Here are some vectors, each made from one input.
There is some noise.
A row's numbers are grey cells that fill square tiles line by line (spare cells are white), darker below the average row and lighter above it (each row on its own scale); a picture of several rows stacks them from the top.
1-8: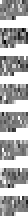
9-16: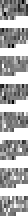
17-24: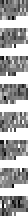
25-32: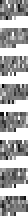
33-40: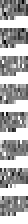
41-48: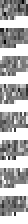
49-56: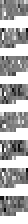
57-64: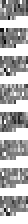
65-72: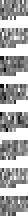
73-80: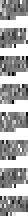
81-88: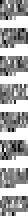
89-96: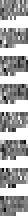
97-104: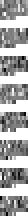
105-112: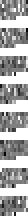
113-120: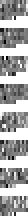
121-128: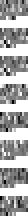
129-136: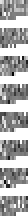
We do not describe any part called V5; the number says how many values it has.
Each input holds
a list of up to two items, each a true/false value and a value of V5.
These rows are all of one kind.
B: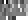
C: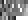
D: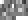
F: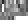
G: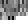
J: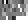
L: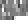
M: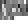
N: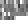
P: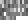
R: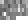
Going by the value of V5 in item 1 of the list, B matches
C, G and J.
